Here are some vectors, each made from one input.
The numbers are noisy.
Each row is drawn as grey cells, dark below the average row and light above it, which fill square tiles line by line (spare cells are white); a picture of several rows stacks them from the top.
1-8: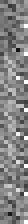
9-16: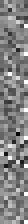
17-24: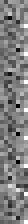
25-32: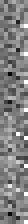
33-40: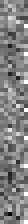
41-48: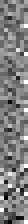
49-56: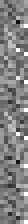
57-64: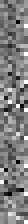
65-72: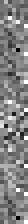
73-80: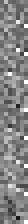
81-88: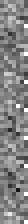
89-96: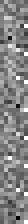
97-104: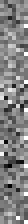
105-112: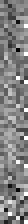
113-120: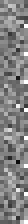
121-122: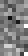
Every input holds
a true/false value, together with a list of up to three points on a 4-point line.
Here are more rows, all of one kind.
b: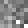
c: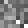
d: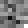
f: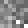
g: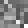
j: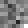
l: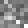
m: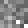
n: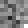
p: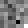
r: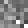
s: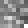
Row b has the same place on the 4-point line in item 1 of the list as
f, l, m and n.
